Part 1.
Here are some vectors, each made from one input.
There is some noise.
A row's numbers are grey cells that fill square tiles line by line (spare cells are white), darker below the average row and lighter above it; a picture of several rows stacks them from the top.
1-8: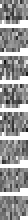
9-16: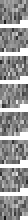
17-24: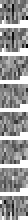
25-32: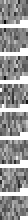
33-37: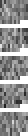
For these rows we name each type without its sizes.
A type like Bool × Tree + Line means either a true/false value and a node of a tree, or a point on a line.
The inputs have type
(Bool × Bool × Bool + Unit) × Label.
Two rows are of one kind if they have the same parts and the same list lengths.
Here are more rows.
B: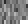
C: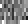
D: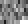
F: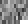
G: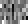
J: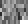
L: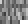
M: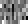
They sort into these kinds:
B, D, F, J, L
C, G, M

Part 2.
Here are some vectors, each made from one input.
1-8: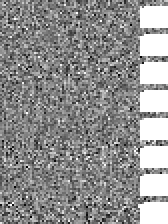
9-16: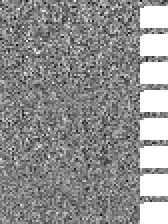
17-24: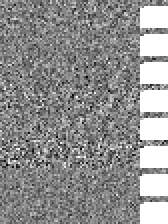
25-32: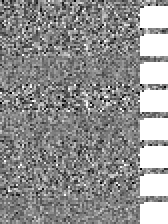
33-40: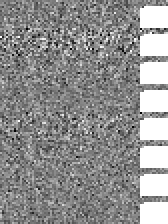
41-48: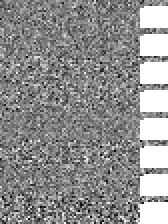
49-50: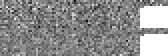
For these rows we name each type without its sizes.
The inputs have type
Bool × (Tree + Unit).
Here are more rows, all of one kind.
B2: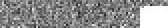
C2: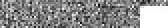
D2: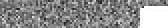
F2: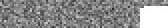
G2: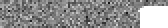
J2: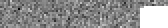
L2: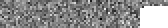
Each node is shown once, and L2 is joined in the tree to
F2.
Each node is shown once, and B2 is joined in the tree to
G2.
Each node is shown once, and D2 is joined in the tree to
F2, G2 and J2.
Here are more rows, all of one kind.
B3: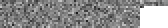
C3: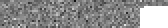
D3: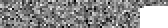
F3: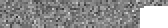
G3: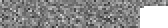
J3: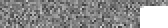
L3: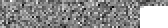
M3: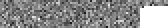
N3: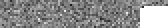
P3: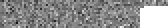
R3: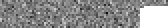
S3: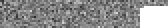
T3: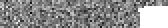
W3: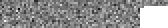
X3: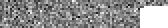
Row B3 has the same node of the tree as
C3, D3, P3 and W3.
